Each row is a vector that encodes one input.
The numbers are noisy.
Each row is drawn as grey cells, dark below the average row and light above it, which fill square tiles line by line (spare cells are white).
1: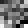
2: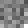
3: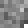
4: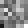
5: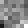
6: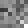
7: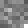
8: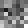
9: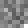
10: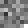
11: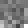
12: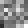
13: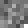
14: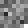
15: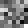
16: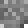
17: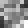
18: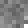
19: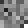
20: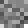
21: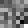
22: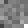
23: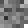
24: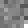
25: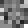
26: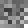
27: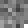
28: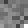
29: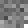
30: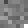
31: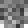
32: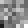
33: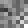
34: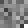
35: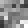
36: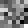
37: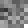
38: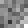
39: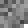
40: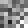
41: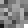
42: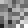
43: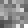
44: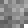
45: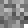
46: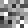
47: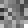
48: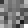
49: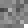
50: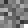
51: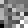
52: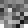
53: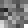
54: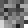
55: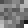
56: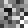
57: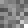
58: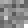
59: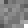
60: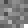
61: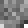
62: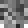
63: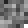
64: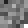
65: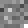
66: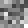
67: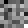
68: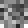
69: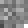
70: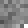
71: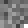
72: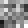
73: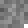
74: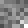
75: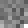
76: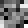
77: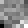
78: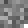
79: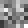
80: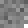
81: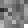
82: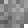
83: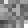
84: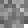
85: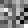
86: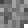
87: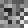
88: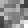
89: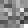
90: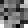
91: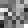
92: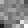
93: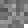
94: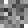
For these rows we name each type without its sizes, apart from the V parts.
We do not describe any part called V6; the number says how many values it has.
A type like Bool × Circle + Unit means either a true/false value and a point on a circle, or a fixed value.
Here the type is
Bool × Bool × Bool × Bool + (Tree + Unit) × V6.
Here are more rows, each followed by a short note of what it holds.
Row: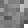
a node of a tree and a value of V6
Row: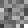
a value of V6
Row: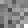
four true/false values
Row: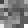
a value of V6
